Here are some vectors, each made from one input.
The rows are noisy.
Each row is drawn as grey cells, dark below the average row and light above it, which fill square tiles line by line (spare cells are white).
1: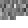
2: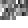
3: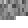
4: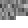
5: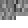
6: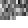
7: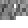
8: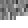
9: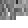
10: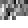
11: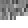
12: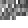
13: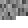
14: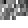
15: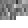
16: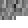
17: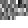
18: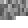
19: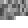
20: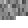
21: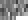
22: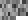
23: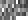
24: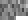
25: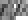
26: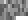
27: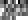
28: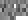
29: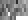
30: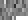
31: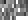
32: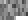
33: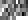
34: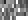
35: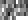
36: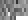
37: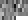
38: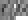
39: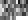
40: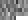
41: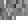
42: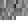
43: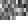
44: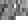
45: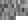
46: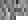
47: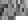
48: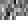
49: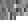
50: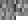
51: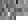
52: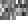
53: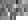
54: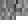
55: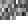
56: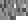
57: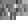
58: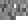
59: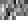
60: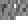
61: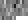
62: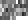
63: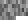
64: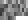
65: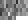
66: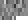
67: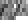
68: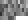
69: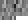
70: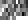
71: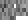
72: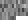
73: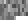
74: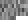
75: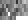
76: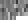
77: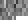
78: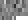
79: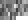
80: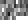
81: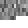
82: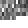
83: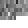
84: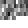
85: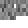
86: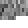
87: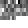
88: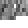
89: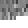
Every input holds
either a point on an 8-point line, or a point on a 9-point line and a true/false value.
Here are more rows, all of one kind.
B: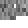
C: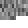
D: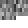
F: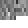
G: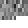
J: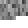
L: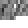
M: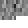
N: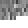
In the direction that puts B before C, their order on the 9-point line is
L, N, B, F, C, D, M, G, J.
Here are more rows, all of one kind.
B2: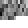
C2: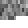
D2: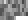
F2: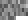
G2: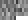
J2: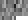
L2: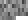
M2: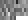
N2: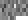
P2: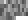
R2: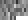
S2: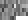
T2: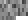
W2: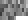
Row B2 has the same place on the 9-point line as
C2, F2 and W2.
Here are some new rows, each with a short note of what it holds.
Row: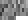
a point on a 9-point line and a true/false value
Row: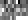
a point on an 8-point line
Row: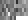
a point on a 9-point line and a true/false value
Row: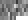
a point on a 9-point line and a true/false value
